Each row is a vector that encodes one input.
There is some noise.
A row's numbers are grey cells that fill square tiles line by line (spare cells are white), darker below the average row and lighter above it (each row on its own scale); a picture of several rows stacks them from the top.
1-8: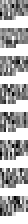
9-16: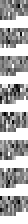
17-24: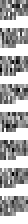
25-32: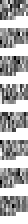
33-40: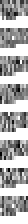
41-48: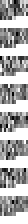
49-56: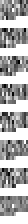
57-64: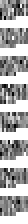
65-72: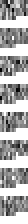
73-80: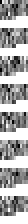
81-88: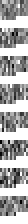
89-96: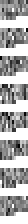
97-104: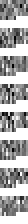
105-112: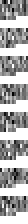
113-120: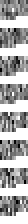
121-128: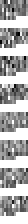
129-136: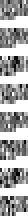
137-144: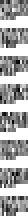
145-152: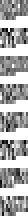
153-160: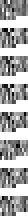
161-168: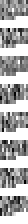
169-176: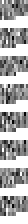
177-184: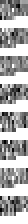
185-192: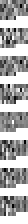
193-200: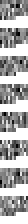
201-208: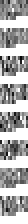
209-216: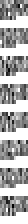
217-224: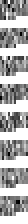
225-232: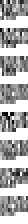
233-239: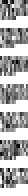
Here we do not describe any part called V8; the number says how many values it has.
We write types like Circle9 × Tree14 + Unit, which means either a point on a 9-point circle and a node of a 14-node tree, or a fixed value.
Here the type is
List2(Bool × V8).
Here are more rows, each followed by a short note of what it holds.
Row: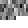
the empty list
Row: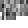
a list of two items
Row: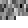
the empty list
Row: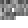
a list of two items
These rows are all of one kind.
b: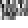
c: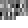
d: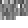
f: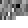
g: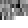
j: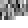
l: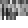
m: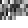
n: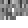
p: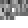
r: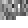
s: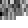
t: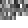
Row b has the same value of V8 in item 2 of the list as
d, g, p and s.
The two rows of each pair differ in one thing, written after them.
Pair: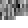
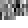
the value of V8 in item 2 of the list
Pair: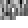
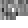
the value of V8 in item 1 of the list
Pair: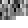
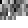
the value of V8 in item 1 of the list
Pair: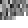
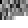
the value of V8 in item 2 of the list
